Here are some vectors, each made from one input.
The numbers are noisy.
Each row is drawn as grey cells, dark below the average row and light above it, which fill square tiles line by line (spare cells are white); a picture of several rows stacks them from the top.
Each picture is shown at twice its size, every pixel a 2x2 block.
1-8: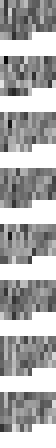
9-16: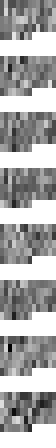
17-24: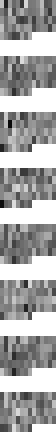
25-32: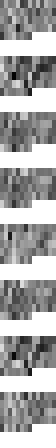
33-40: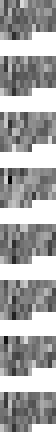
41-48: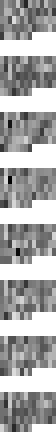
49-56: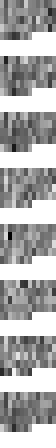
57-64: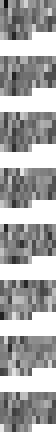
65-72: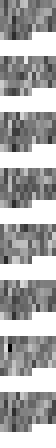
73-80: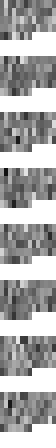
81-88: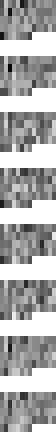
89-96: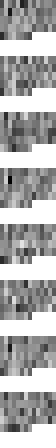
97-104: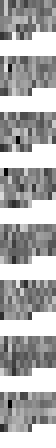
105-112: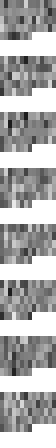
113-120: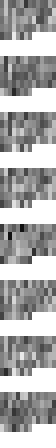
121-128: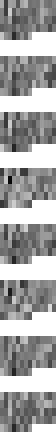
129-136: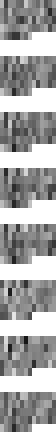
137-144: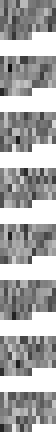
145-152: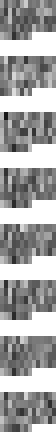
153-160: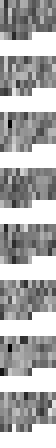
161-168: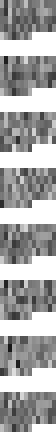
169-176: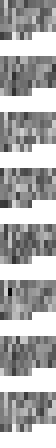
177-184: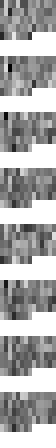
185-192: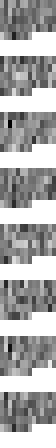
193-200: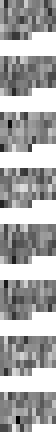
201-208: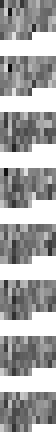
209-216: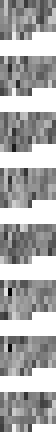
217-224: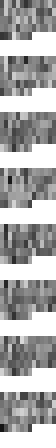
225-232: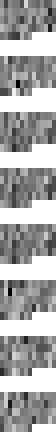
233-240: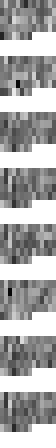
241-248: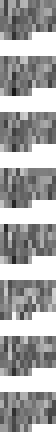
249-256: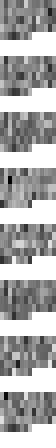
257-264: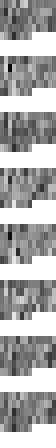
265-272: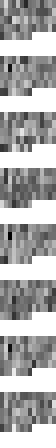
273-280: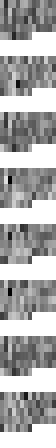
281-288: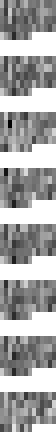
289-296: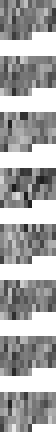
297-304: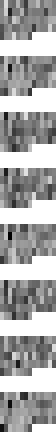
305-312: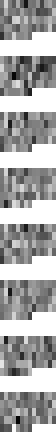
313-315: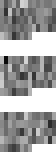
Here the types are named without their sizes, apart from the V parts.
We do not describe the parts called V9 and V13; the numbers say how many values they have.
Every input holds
either a fixed value, or a node of a tree and a true/false value, or a value of V9 and a value of V13.
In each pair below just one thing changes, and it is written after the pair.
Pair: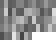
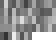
the value of V13
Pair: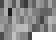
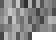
the value of V9
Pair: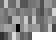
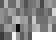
the value of V9
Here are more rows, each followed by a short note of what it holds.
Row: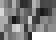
a fixed value
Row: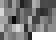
a fixed value
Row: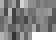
a node of a tree and a true/false value
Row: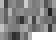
a node of a tree and a true/false value
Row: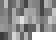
a value of V9 and a value of V13
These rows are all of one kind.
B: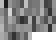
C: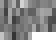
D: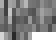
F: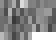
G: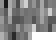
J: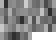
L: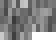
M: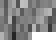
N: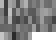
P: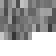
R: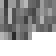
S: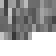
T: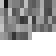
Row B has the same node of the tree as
D, N and S.
